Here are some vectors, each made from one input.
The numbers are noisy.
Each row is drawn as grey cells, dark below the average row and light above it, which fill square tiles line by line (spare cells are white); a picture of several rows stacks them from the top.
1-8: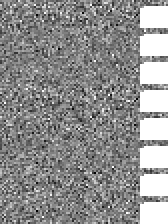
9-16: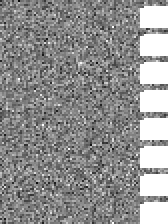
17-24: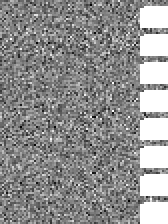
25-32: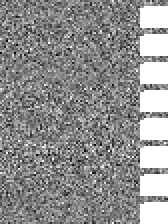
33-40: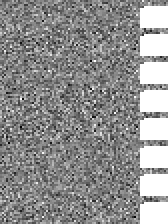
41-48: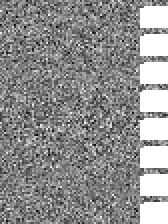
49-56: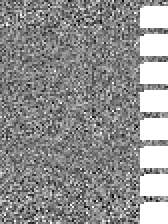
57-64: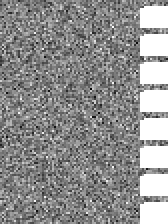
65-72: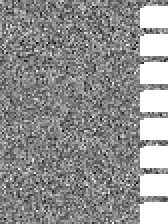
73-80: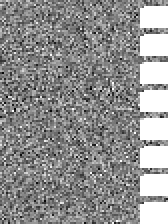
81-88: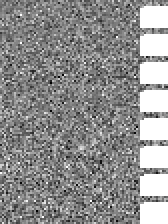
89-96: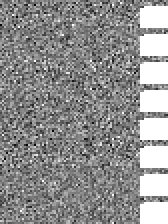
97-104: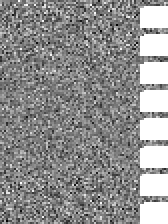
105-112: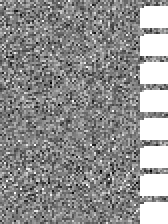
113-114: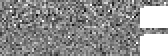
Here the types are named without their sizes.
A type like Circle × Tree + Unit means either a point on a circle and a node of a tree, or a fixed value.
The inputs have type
Bool × Bool × Bool + Label × (Tree + Unit).
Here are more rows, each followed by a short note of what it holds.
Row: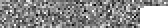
three true/false values
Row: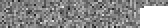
a label
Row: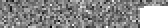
a label
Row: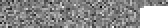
a label
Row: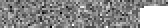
a label
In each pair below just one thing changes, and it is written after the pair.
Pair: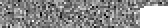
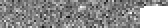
the label
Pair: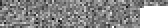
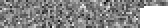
the label
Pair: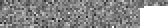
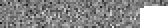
the node of the tree
